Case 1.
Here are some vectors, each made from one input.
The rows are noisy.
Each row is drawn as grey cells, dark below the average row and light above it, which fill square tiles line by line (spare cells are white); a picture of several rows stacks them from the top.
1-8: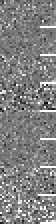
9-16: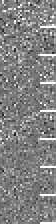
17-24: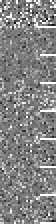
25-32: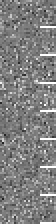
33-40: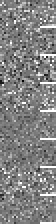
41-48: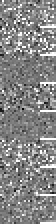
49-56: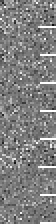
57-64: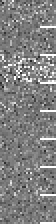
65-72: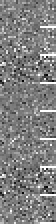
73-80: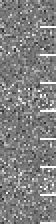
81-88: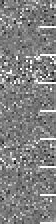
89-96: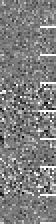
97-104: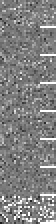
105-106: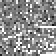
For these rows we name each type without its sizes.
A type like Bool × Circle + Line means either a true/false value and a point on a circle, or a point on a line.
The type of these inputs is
List(Circle).
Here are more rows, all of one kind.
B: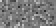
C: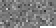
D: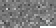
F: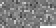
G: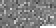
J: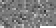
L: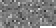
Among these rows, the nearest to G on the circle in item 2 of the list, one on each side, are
C and L.
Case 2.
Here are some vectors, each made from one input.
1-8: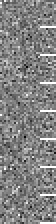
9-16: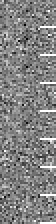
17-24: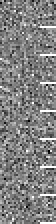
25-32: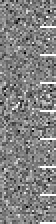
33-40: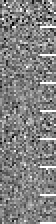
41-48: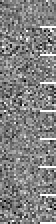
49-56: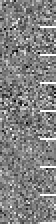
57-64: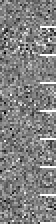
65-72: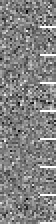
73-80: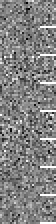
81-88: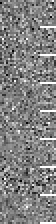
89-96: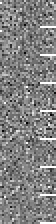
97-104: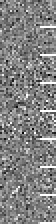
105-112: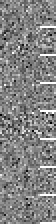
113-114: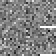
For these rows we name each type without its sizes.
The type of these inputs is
Bool × Bool × Bool × (Tree + Unit).
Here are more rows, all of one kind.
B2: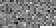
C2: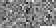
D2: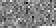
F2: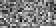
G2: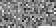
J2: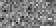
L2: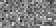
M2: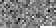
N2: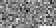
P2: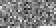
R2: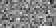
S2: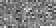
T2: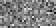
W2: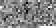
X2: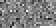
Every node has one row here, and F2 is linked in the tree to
D2.
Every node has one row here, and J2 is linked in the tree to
B2, C2 and M2.
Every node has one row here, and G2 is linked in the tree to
D2, N2 and W2.
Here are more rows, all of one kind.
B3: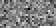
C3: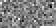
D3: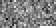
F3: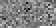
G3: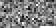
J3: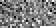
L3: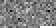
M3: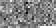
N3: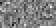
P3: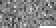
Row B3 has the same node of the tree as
G3 and J3.
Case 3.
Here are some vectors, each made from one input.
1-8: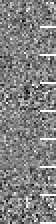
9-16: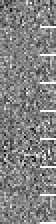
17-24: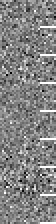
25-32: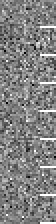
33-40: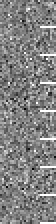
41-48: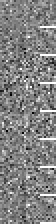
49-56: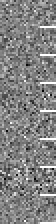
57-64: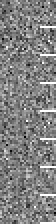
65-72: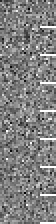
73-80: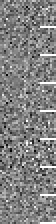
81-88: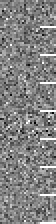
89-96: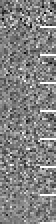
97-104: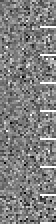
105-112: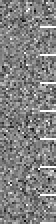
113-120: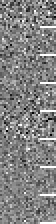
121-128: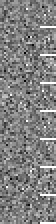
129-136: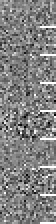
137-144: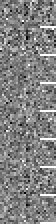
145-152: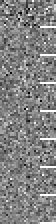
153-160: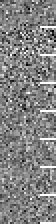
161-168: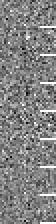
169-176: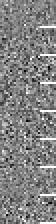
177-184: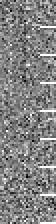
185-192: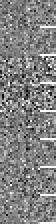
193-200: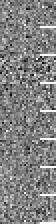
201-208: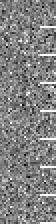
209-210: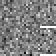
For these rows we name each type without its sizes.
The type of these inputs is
Bool × Bool × Bool × (Tree + Unit).
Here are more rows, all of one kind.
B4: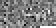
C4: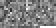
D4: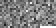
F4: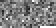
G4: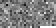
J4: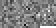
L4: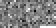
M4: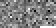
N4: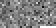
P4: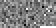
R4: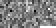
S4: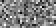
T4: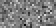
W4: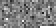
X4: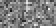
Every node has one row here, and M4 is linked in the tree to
D4.
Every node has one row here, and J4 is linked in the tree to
P4, S4 and W4.
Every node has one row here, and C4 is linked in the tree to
R4 and W4.
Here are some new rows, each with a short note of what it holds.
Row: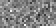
three true/false values
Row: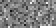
a node of a tree and three true/false values
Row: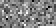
three true/false values
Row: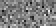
a node of a tree and three true/false values
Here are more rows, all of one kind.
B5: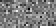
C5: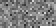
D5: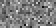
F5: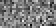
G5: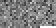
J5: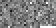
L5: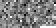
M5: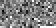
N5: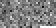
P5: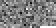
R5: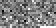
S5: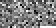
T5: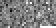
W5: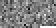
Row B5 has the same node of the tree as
D5, M5, N5 and S5.
